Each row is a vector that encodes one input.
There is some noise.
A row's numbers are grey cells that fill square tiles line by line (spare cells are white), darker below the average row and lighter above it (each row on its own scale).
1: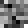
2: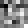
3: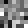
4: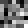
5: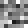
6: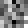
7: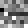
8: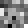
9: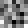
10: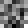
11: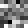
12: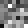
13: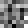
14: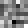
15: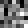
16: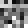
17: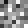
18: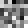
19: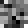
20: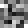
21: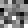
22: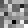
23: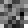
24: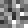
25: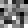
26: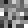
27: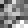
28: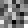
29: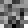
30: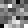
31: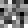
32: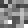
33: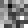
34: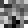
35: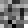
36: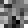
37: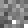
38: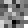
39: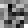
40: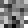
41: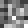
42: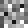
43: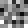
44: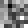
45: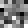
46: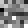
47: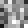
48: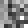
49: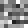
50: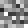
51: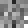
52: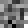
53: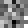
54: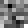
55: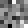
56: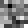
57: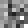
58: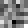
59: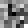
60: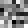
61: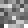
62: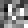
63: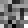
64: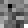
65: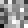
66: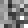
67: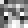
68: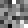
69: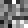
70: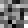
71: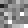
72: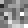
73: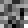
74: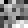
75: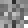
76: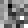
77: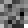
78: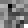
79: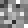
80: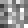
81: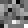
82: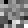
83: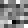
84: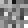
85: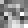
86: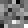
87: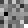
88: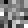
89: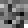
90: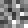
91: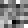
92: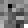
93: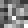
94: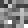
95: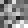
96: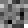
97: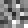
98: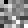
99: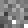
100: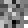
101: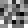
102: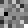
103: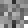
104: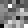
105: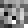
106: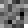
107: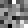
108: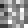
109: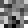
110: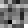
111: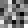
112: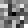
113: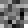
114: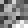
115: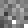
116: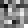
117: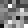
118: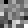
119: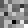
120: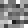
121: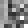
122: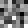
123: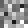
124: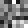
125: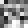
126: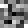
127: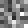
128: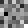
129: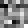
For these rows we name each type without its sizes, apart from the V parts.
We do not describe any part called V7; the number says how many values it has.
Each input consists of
a true/false value, together with either a point on a line, or a value of V7.
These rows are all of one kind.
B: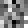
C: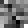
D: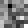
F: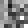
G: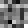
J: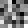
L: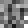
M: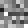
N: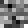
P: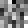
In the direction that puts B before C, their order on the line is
L, G, P, B, J, C, N, D, M, F.
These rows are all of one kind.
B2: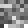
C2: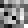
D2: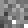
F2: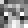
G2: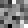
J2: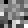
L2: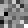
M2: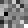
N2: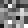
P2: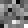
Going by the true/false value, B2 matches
F2 and N2.
